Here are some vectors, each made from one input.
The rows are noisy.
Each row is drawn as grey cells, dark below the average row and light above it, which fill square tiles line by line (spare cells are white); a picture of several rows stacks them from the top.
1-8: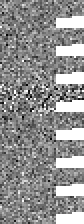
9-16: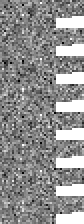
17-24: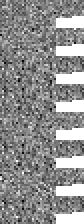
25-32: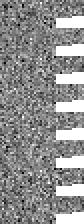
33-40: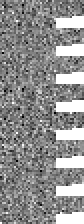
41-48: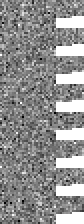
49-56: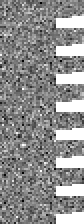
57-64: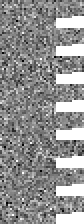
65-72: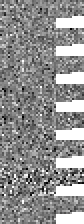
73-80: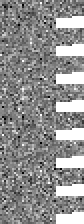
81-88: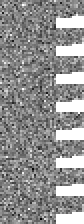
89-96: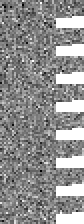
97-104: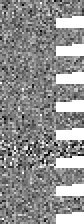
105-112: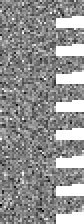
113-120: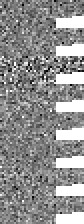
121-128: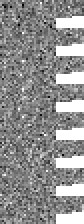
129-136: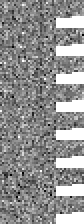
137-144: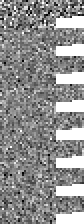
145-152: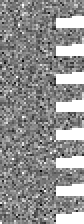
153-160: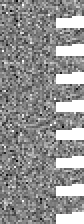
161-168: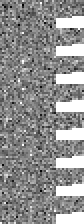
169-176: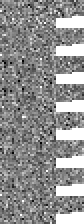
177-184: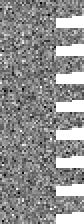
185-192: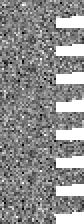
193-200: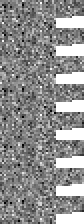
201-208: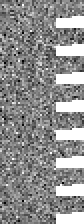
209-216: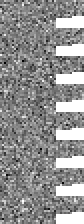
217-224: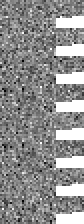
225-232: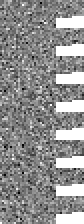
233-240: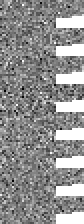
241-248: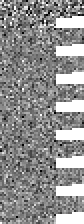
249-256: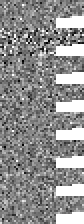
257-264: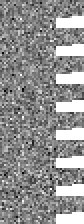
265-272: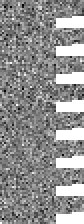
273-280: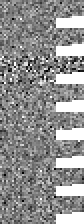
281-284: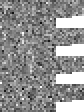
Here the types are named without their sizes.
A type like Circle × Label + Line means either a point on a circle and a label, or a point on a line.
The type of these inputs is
List(Circle).
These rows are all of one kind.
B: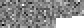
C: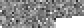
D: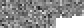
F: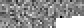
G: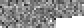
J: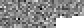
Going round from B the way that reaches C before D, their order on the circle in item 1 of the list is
B, C, G, F, J, D.
